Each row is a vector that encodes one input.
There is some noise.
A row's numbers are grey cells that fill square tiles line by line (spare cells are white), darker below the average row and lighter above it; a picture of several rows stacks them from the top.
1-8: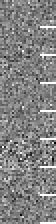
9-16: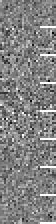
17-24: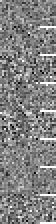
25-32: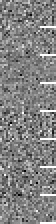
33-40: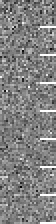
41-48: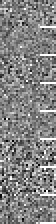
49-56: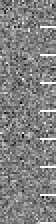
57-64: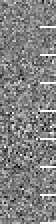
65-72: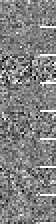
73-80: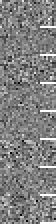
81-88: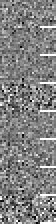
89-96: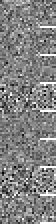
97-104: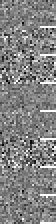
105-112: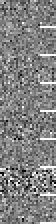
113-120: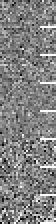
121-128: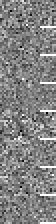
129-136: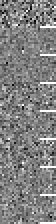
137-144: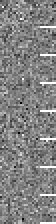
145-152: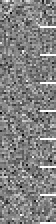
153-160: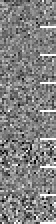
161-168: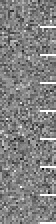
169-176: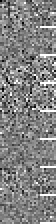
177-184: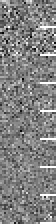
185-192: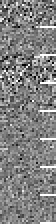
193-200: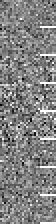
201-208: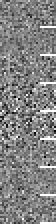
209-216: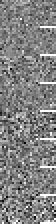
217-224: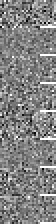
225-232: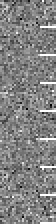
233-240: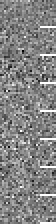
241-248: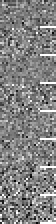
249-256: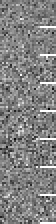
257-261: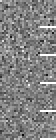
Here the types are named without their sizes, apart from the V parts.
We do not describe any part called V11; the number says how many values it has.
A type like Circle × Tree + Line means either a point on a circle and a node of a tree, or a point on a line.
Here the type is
Bool × Bool × Bool × Bool × List(V11) + Tree.
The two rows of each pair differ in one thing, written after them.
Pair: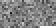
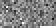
one of the four true/false values
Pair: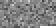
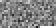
the value of V11 in item 2 of the list
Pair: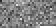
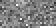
the value of V11 in item 2 of the list
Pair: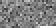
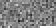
the value of V11 in item 1 of the list
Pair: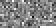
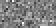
the value of V11 in item 1 of the list
